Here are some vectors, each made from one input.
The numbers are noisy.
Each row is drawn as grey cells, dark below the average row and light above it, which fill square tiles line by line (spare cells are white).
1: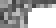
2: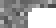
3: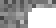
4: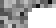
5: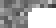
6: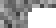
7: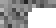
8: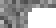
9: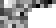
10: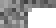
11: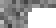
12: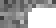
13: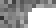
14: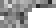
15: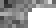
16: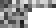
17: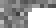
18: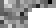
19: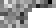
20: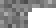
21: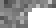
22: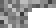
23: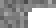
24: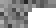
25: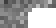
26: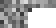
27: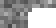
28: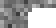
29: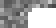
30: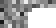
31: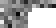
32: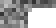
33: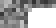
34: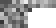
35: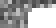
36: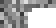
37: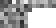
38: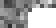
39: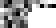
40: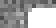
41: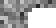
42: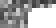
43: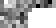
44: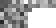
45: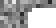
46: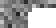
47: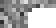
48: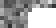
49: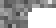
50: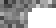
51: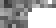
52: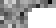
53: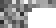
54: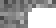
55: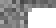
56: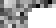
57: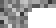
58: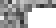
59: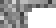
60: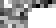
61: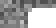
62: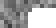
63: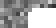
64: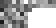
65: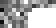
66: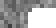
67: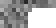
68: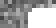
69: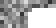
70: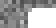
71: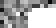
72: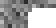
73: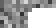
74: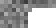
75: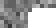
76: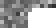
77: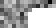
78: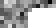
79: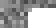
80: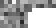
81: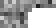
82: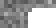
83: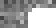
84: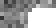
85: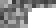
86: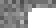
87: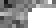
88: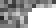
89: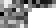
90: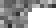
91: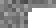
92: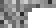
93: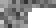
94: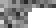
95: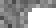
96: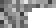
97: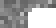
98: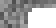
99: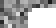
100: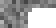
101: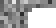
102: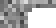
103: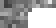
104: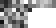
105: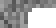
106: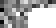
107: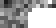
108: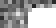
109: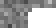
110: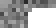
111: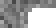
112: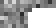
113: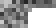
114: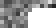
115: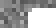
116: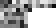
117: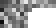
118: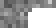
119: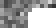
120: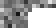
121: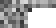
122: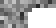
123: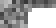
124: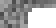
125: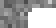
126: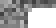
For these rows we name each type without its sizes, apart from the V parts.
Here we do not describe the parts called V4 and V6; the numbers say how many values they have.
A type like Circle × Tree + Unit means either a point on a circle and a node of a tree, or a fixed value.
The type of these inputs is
Label × Label + V4 × V6.
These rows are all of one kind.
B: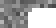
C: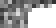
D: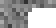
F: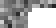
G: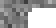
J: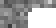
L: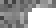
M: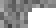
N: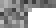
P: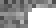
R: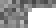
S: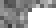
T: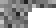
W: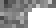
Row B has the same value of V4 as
N, P, R and W.
